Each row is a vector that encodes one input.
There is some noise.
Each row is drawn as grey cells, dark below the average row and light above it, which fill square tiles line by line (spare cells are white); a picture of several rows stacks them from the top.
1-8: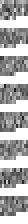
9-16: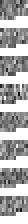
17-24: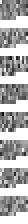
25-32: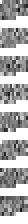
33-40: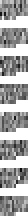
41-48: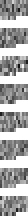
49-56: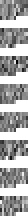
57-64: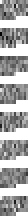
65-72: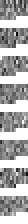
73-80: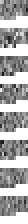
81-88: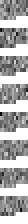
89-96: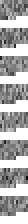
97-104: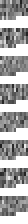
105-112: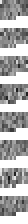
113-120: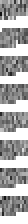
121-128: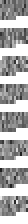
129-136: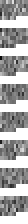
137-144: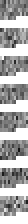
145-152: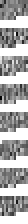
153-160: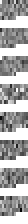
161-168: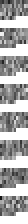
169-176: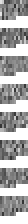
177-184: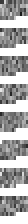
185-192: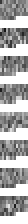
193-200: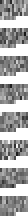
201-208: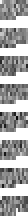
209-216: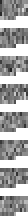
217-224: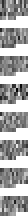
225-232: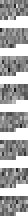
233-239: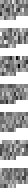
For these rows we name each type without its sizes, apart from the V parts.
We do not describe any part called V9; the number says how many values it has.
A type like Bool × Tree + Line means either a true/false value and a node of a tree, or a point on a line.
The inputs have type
(Bool × Bool × Bool × Bool + Label) × (Line + V9).
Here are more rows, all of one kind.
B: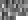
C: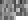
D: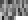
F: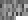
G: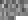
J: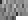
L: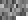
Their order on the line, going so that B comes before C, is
L, B, G, J, C, F, D.
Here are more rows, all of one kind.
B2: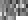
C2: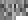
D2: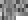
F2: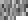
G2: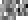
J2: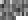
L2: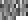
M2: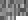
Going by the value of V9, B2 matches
L2 and M2.
